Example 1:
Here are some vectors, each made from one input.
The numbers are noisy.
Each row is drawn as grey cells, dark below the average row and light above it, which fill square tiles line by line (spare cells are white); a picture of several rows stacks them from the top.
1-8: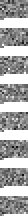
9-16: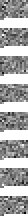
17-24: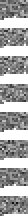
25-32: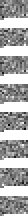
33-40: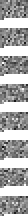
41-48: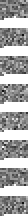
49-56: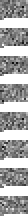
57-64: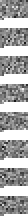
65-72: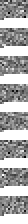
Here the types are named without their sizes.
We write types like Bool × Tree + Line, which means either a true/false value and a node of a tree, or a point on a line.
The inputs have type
Bool × Bool × Bool × Bool.
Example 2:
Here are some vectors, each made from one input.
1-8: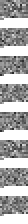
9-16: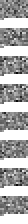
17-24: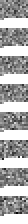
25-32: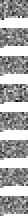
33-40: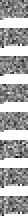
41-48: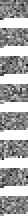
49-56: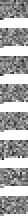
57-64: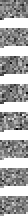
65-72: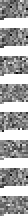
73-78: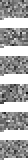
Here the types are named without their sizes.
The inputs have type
Label.
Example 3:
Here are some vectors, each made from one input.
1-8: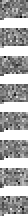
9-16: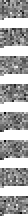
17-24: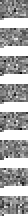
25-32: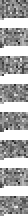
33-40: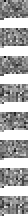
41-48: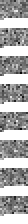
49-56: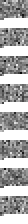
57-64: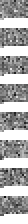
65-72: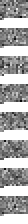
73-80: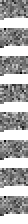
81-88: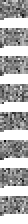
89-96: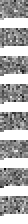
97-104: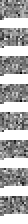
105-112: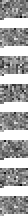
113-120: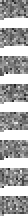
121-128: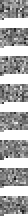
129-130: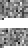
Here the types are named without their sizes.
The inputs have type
Circle.
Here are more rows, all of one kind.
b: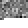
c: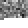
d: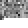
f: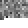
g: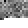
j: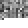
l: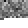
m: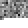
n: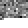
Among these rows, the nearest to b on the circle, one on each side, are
m and n.
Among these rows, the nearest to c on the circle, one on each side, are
j and l.
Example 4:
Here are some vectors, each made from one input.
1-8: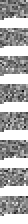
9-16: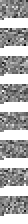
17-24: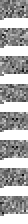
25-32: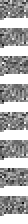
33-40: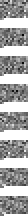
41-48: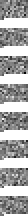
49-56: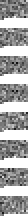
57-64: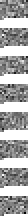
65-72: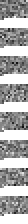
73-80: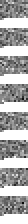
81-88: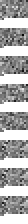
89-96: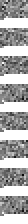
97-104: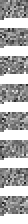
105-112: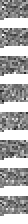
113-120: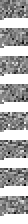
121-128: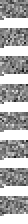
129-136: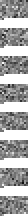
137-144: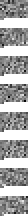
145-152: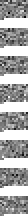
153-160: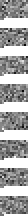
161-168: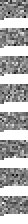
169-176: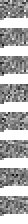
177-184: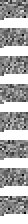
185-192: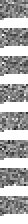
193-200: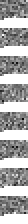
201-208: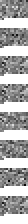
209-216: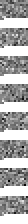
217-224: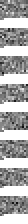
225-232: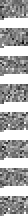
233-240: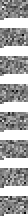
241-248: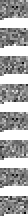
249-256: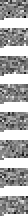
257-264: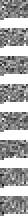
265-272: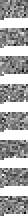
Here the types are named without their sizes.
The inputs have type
Bool × Bool × Bool × Bool.
